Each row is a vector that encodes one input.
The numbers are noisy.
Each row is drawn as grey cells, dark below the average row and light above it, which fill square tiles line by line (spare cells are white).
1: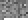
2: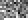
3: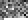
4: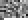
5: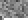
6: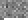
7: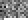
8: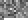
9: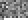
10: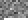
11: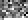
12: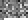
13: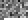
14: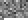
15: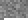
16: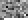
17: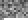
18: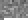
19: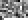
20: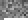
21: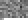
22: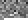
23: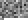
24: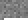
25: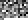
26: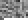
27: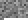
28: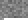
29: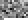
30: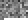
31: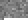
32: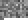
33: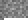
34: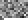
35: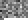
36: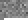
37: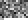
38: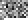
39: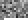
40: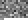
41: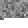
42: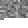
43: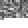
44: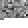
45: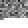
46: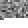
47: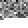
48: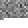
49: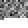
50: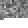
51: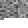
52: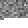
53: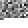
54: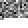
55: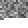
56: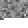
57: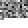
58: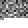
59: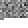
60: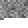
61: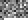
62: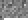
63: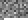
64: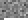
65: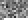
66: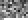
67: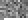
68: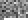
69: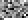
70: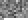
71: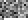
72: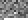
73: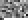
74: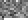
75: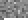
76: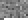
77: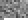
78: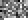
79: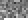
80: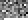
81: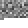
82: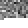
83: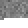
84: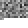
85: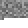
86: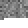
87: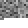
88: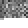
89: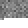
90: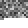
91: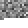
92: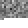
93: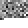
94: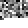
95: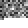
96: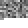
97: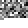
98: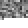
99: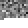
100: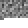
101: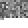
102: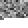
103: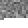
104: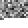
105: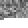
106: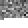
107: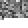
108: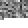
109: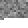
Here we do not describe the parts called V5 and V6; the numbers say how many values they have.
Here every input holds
a point on a 4-point line and a value of V6, together with either a point on a 4-point line, or a value of V5.
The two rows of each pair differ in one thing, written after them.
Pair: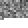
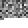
the place on the 4-point line
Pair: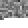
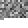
the place on the 4-point line
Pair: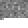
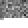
the place on the 4-point line
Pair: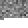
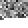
the value of V6
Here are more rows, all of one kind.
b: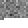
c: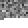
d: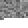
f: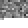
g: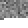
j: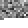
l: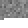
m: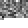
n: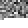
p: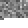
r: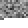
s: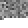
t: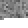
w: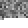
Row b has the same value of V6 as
c, m, n and r.
